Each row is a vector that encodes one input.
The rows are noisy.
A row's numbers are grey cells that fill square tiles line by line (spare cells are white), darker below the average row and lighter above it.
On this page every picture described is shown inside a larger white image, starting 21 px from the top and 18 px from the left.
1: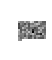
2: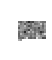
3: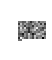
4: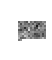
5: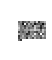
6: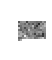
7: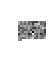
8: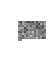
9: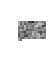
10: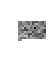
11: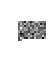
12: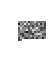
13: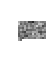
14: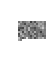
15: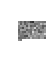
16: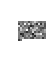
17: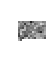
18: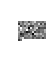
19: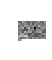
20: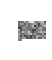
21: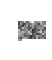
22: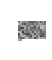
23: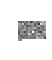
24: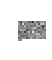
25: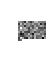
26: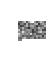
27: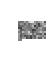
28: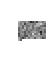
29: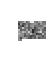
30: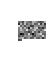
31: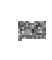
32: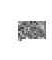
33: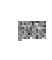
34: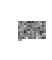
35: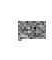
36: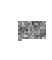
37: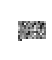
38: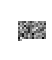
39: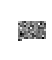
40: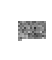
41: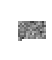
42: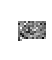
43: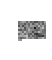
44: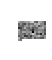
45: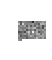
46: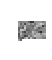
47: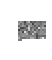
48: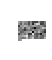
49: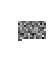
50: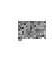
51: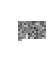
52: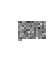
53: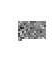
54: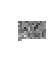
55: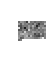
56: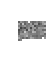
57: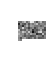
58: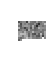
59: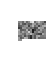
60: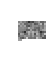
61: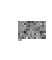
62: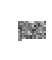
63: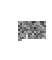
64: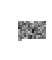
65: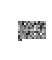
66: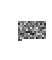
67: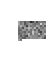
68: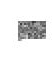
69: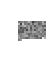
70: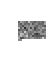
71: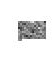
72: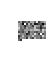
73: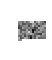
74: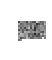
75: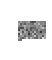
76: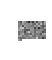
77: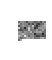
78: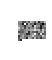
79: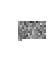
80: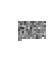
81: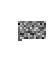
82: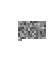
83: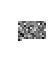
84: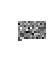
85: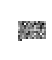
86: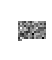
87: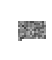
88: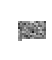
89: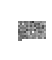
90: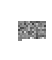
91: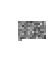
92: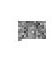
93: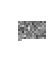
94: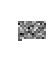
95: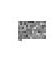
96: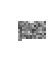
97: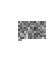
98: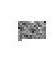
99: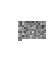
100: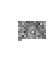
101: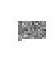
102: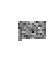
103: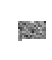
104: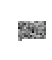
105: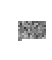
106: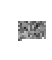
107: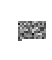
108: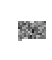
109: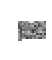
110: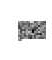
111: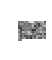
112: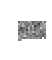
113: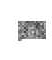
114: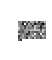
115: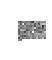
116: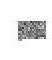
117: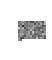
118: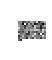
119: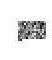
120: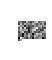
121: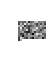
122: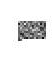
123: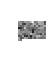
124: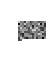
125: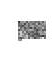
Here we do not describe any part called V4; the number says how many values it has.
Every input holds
either a point on each of two 3-point lines and a value of V4, or a list of up to three points on a 6-point circle.
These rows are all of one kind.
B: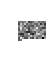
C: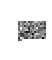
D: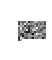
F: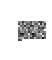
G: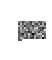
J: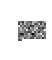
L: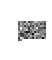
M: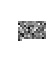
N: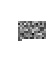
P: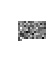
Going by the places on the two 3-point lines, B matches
C, D, L and P.
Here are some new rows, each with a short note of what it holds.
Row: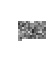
a list of one item
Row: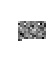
a point on each of two 3-point lines and a value of V4
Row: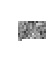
a list of two items
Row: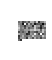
the empty list
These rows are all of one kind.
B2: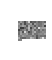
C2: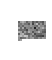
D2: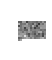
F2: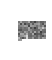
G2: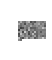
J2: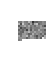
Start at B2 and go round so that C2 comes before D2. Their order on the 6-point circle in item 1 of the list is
B2, G2, F2, C2, D2, J2.
